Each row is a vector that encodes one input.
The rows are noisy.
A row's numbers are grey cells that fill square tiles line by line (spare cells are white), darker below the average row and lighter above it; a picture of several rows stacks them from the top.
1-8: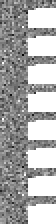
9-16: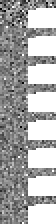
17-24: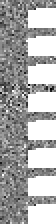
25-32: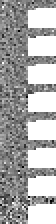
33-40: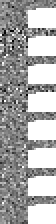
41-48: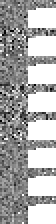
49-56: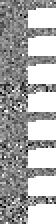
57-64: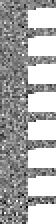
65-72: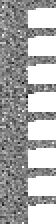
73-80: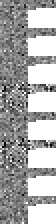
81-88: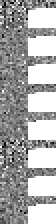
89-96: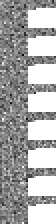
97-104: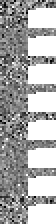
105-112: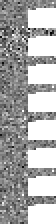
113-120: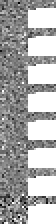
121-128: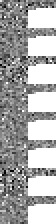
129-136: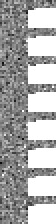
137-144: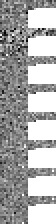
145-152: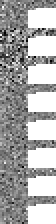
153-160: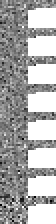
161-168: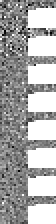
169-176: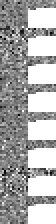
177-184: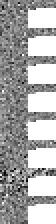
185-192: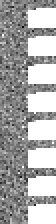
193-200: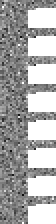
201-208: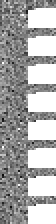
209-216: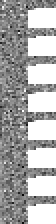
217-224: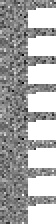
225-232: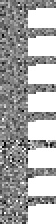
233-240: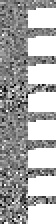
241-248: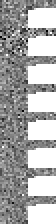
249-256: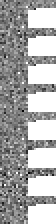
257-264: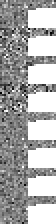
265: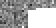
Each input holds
either a point on a 7-point line, or a list of up to two points on an 18-point line.
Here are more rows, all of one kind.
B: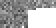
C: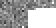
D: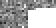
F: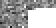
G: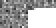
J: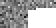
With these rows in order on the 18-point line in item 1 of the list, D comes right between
C and G.
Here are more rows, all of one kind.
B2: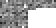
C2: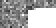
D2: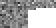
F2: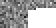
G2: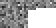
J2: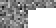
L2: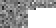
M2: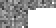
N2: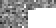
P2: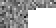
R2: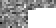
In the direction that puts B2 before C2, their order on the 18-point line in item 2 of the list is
B2, R2, F2, P2, N2, L2, D2, G2, C2, M2, J2.
